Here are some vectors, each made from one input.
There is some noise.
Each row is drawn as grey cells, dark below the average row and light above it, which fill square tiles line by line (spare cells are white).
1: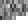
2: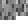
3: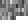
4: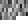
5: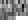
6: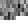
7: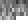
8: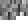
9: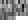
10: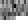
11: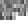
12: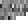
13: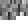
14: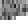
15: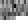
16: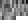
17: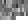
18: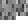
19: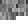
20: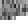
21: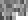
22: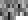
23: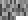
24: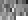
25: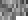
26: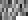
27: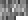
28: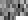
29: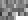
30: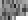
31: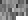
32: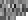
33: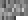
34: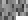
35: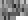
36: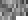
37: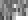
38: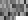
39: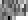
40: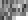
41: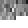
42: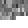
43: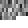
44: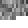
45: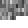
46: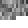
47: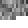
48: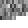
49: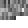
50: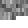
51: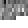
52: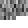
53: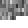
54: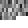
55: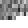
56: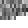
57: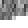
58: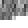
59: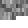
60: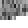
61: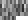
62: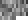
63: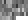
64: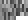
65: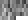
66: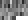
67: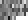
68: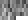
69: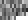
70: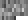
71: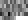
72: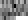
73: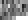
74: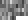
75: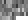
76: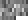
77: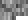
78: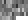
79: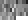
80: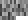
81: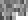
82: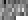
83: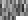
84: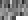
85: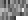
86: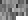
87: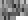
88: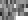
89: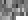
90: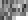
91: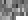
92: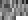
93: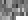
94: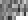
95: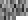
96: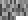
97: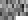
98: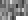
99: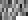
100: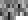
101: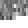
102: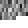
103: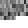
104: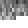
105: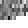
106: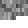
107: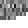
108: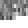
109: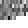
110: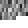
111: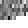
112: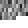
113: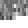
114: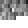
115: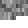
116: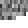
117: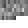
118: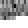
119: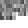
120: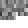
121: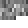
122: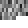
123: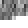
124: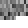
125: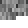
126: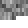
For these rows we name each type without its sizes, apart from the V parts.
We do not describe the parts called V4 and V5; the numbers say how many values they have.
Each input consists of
either a point on each of two circles, or a fixed value, or a value of V4 and a value of V5.
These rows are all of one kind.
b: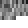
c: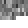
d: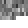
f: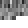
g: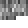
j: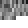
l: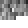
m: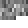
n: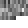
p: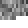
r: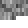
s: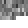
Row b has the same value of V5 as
j, m and p.
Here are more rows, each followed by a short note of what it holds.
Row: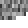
a point on each of two circles
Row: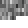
a value of V4 and a value of V5
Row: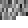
a fixed value
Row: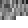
a value of V4 and a value of V5
